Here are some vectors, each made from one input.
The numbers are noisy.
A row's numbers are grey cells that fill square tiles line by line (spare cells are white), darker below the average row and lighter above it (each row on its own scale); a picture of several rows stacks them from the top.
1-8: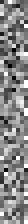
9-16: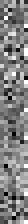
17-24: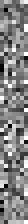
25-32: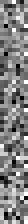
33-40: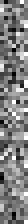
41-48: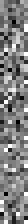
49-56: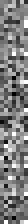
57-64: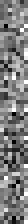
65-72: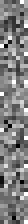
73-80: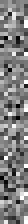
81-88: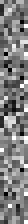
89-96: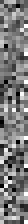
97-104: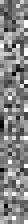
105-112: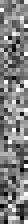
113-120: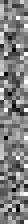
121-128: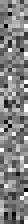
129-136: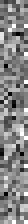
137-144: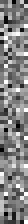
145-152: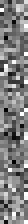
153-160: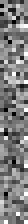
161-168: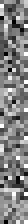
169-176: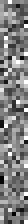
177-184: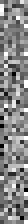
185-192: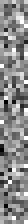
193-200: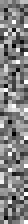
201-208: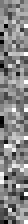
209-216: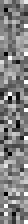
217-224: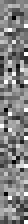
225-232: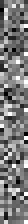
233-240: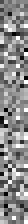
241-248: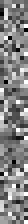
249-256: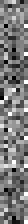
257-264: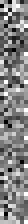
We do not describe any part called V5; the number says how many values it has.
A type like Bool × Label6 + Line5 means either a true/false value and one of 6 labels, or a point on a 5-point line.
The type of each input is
(Bool × Bool × Bool × Bool + V5) × Circle10.
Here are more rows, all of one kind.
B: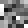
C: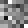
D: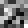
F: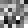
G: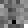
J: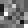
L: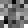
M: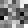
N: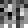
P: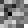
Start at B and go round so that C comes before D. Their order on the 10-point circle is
B, C, P, M, N, J, D, F, L, G.
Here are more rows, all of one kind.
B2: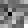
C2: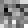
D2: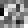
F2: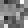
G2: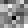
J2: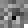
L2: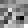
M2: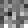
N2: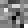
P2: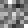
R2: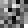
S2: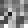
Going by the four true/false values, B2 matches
D2, L2, P2 and S2.
